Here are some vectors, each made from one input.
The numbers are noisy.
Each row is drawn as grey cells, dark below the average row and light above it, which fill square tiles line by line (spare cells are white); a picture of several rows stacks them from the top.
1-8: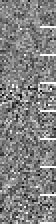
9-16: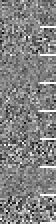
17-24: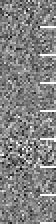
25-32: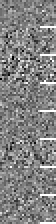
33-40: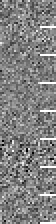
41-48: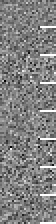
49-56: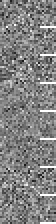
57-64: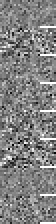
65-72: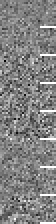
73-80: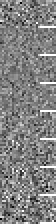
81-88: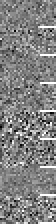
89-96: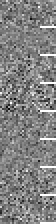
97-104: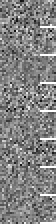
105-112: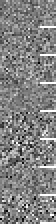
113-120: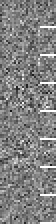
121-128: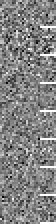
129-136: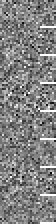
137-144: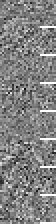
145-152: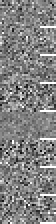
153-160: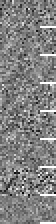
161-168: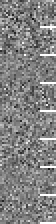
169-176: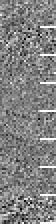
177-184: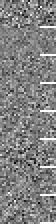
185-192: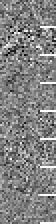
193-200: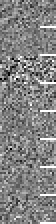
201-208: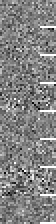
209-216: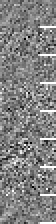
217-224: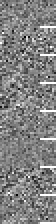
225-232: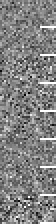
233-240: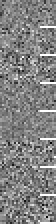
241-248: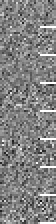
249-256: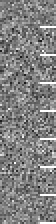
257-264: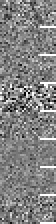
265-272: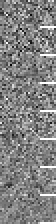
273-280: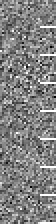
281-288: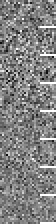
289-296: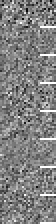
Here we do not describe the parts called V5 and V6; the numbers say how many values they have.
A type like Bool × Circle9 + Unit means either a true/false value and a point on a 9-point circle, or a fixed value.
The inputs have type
(Bool × Bool × Bool + V6) × (Line7 + V5) + Line9.
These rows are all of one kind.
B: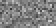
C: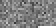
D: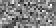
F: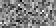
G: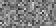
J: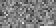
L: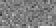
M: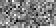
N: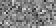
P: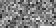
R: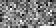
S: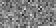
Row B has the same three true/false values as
C and S.
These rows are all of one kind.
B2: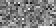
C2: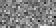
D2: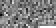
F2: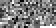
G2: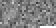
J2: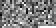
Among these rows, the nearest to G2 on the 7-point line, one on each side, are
B2 and C2.
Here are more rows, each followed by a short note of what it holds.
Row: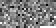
a point on a 7-point line and a value of V6
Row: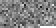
a point on a 7-point line and a value of V6
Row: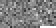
three true/false values and a value of V5
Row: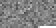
a point on a 7-point line and three true/false values
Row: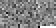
a value of V5 and a value of V6
